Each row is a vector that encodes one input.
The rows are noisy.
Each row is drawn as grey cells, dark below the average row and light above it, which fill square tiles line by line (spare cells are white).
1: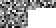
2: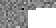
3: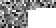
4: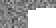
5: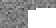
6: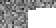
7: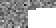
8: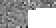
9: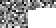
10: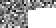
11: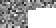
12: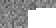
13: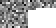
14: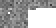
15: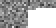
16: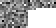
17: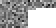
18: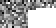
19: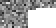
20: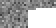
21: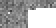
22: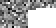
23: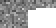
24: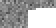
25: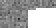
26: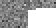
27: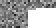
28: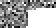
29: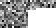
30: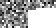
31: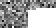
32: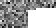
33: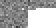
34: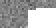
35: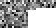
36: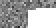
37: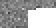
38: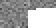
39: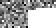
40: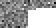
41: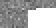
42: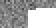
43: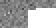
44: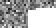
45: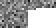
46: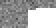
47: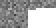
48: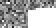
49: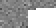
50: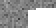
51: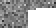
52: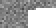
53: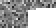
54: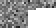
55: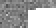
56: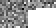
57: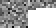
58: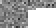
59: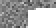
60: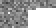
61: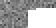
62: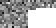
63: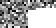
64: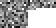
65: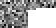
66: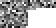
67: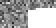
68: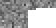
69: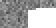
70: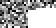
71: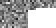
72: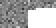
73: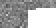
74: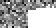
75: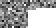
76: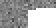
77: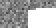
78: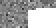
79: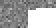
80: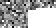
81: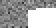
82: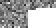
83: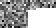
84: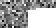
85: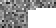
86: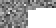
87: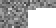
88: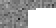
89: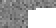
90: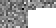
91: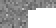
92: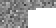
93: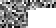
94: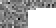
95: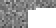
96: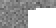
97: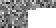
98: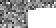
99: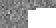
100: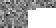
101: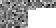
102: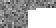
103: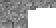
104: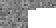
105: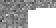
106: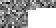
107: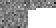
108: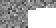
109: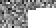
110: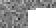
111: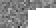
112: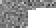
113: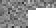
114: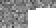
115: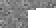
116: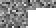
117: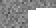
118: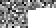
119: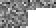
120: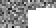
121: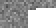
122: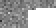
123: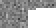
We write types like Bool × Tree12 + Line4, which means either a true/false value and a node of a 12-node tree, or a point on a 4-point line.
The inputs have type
(Bool × Bool × Bool + Unit) × Label6 × Tree8.
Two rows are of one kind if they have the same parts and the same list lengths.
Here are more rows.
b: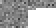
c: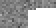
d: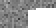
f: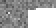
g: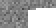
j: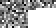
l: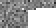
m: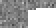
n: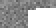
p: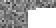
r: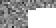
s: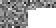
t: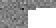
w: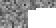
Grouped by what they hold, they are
b, c, f, l, m, r, s, w
d, g, j, n, p, t

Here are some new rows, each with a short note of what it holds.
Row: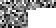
one of 6 labels and a node of an 8-node tree
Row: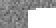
one of 6 labels and a node of an 8-node tree
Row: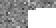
one of 6 labels and a node of an 8-node tree
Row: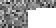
one of 6 labels and a node of an 8-node tree
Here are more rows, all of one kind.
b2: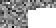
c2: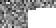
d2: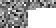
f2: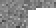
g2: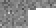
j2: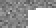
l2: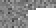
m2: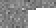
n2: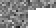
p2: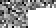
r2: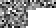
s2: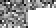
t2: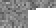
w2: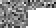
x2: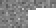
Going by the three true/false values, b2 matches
c2, f2, n2 and p2.
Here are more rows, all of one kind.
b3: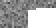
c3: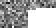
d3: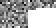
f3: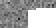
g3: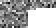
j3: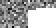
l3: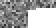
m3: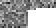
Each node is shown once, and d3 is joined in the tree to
b3 and c3.
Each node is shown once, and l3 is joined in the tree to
b3.
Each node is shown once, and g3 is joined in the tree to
b3 and f3.
